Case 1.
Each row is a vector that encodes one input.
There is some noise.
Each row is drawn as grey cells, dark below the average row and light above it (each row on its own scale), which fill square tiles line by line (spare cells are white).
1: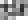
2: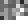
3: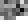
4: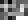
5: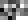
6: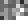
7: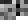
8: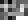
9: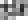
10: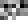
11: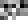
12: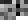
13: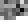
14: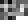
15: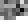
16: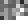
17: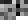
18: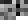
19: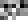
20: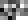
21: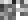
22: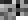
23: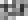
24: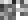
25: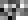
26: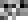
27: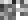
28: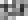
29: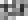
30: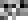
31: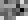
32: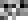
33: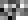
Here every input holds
three true/false values.
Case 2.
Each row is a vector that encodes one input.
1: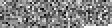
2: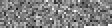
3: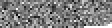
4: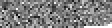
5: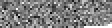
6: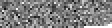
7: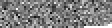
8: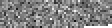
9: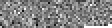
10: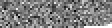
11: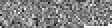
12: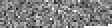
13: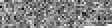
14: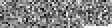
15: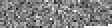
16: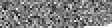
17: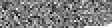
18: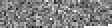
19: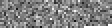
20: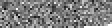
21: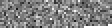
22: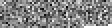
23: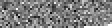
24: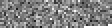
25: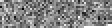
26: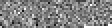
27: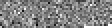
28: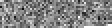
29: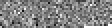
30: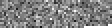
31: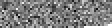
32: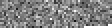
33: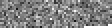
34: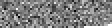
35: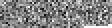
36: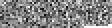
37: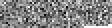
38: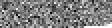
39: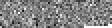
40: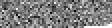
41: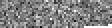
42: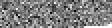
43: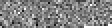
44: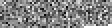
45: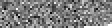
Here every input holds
one of 5 labels.
